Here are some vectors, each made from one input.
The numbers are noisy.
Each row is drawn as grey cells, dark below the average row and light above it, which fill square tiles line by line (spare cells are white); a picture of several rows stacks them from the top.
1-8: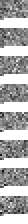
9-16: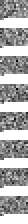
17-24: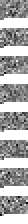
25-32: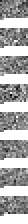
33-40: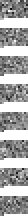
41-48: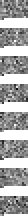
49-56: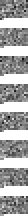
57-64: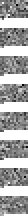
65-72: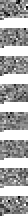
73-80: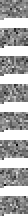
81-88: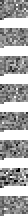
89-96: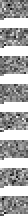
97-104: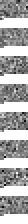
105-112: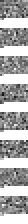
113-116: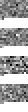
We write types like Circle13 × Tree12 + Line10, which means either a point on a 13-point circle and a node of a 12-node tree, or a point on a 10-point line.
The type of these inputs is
(Label8 + Line8) × Line8.
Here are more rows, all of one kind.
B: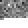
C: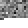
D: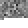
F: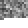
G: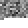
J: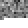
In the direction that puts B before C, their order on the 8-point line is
F, B, G, D, J, C.
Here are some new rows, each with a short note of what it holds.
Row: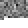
one of 8 labels and a point on an 8-point line
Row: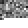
a point on each of two 8-point lines
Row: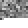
a point on each of two 8-point lines
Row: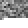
a point on each of two 8-point lines
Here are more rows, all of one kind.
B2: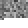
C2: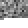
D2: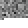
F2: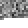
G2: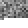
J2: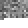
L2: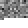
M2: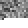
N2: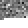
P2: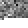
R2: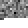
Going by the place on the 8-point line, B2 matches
J2 and M2.
